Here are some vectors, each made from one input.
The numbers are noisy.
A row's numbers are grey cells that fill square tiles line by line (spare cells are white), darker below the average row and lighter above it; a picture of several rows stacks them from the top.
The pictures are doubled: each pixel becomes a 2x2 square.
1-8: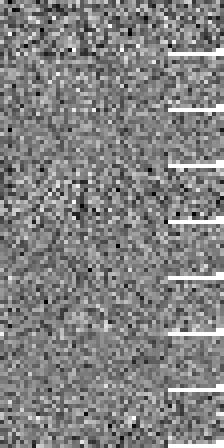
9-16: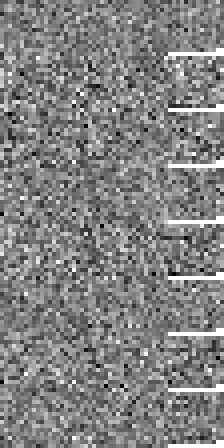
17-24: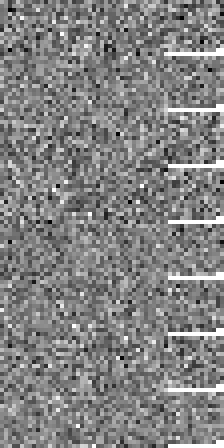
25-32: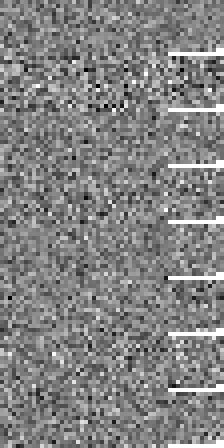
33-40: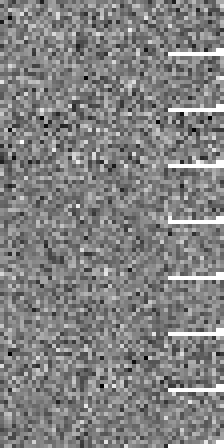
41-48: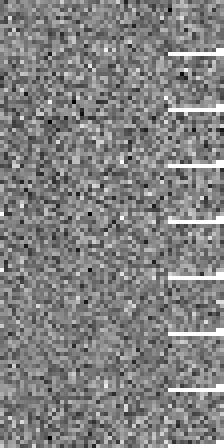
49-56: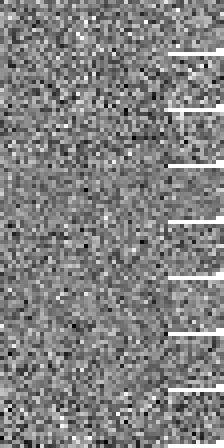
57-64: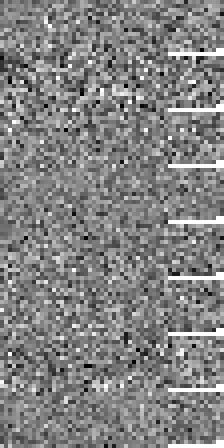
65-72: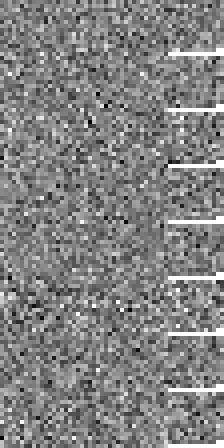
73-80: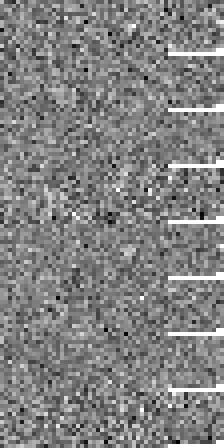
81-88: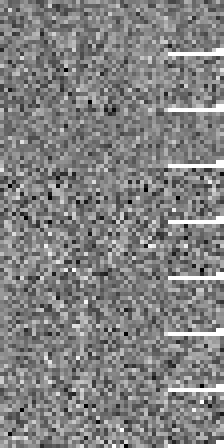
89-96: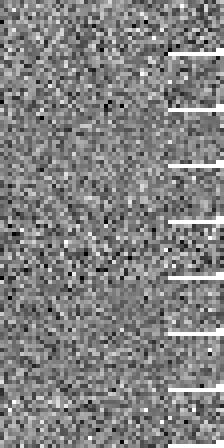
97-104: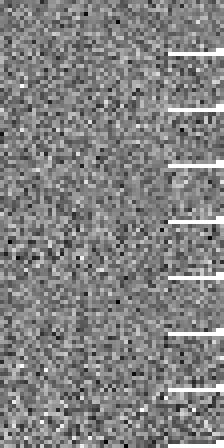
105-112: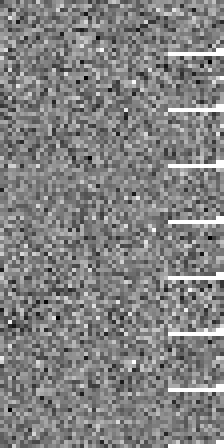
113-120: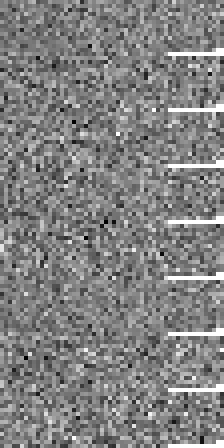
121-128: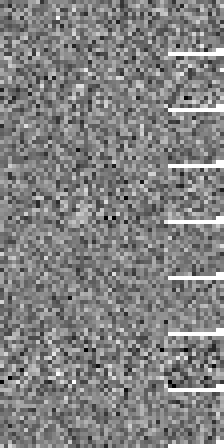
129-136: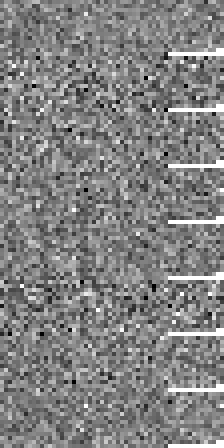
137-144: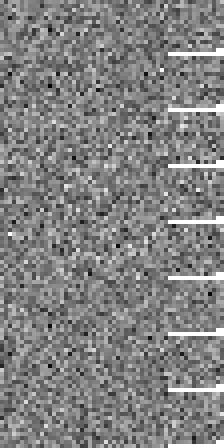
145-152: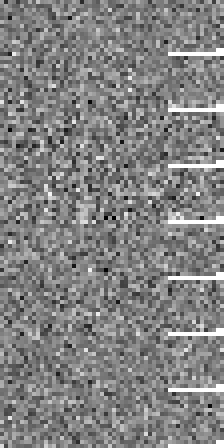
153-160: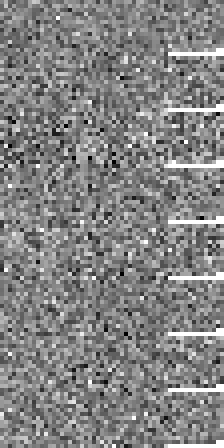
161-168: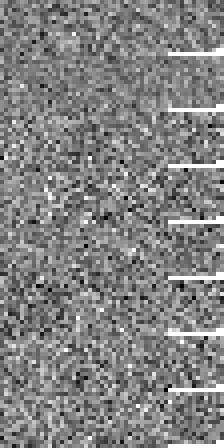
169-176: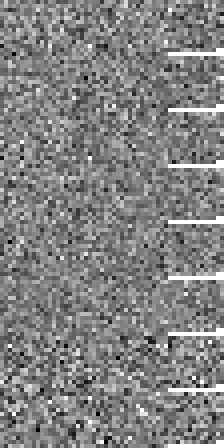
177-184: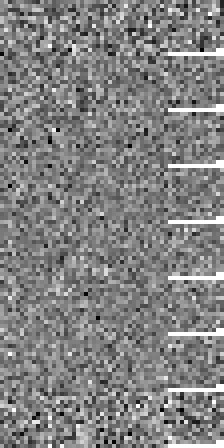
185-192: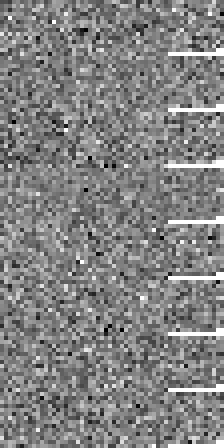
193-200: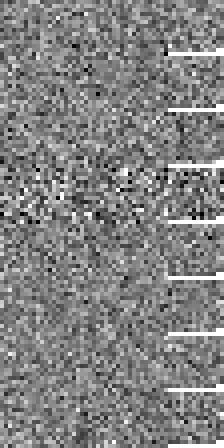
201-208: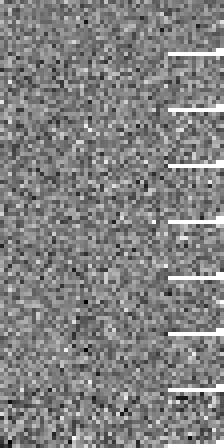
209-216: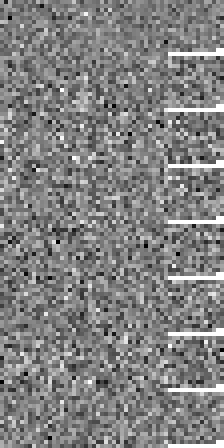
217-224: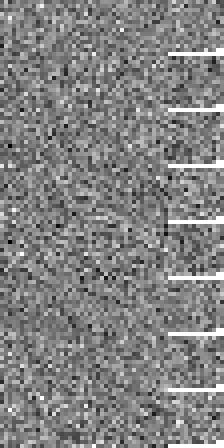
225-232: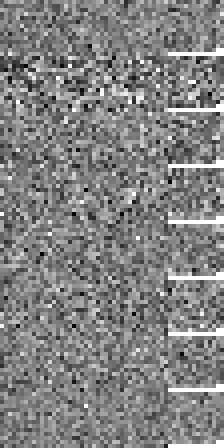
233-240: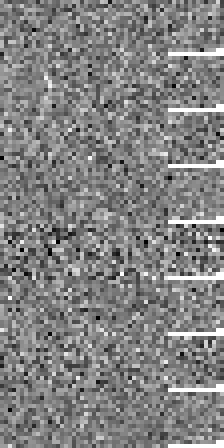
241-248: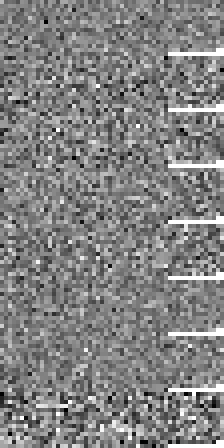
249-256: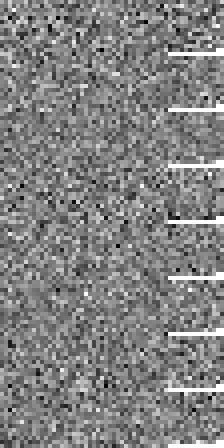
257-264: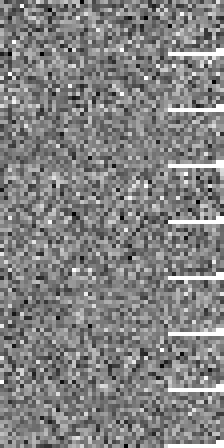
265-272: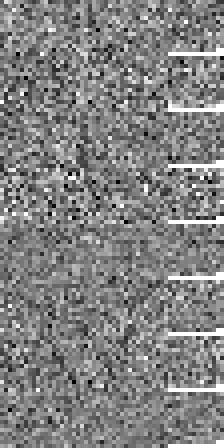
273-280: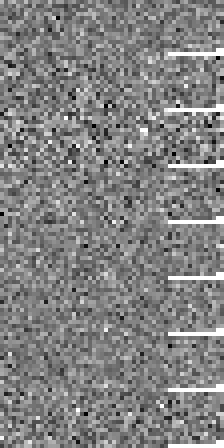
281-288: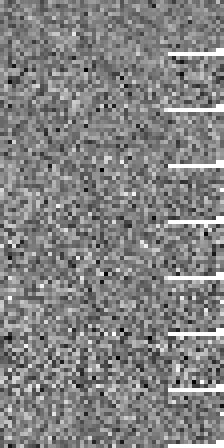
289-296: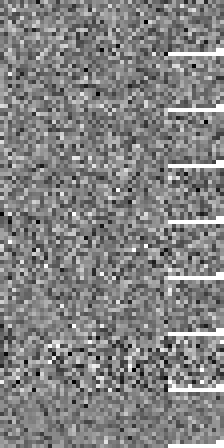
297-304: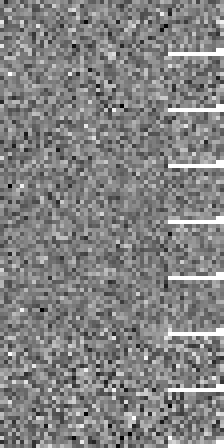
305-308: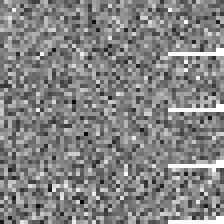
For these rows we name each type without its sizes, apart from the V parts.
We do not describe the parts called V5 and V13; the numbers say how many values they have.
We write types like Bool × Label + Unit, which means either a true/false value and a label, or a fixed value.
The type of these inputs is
Label × (Label × V13 + V5) + Unit.
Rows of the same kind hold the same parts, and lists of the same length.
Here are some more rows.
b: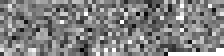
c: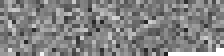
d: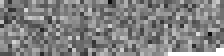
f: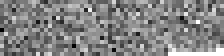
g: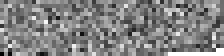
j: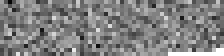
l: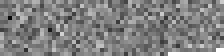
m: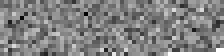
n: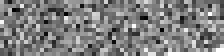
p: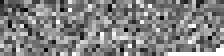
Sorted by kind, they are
b, c, d, f, j, l, n
g, m
p

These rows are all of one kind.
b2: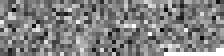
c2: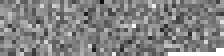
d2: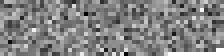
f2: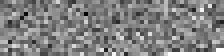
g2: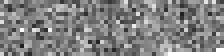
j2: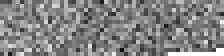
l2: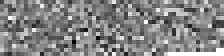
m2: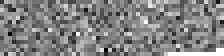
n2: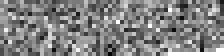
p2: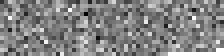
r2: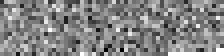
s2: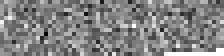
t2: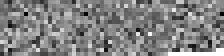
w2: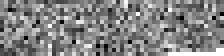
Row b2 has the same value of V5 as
f2, p2, t2 and w2.
